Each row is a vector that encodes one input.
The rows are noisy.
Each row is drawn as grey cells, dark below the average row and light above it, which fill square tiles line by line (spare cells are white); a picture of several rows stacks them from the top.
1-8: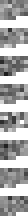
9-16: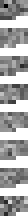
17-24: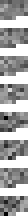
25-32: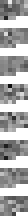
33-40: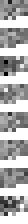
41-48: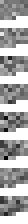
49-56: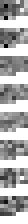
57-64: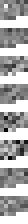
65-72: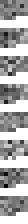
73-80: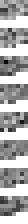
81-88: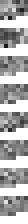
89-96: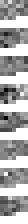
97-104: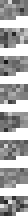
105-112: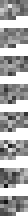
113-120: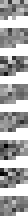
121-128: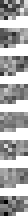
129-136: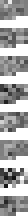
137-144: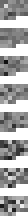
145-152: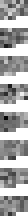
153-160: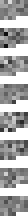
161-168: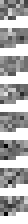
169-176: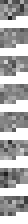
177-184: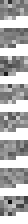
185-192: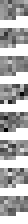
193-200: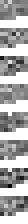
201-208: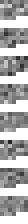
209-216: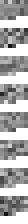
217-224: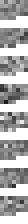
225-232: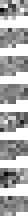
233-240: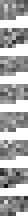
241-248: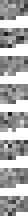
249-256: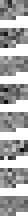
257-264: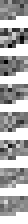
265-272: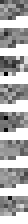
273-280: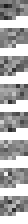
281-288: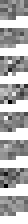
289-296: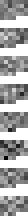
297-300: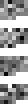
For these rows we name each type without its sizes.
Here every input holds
a label, together with a list of items, each a point on each of two lines.
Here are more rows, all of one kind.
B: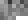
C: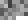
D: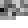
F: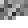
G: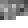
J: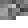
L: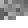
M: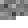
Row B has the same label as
C and G.
